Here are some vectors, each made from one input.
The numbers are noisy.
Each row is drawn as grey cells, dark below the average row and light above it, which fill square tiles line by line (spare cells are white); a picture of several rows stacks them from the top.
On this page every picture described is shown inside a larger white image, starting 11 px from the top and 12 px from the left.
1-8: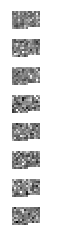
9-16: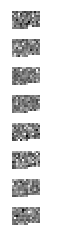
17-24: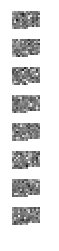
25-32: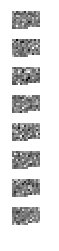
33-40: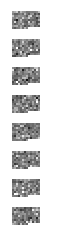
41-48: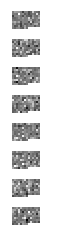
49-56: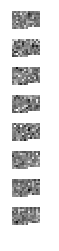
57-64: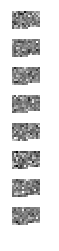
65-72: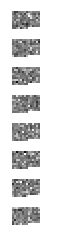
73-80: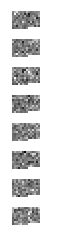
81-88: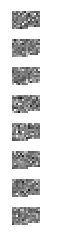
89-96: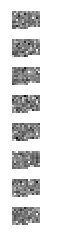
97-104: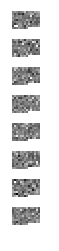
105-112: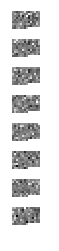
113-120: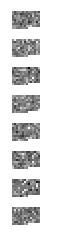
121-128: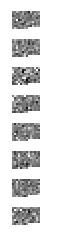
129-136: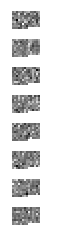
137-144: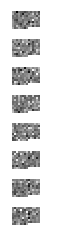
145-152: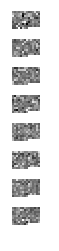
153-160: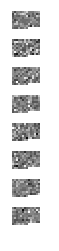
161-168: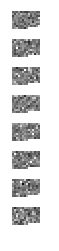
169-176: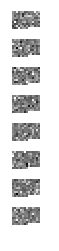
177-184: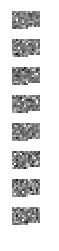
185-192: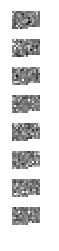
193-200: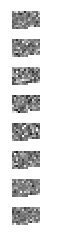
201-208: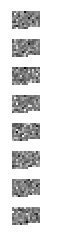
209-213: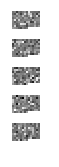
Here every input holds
one of 10 labels, together with either a point on a 5-point circle and a true/false value, or one of 6 labels.
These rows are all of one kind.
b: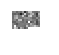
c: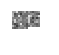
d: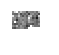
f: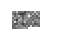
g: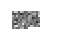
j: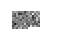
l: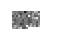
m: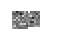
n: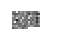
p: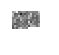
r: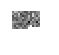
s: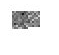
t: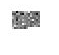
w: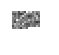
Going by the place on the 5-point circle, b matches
g, m and t.
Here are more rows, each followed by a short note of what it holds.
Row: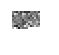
one of 6 labels and one of 10 labels
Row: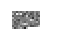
one of 6 labels and one of 10 labels
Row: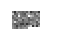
a point on a 5-point circle, one of 10 labels and a true/false value
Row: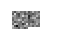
one of 6 labels and one of 10 labels
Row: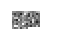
a point on a 5-point circle, one of 10 labels and a true/false value
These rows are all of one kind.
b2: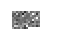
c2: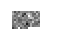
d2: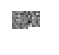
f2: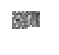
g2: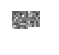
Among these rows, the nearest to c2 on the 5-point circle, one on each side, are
d2 and f2.
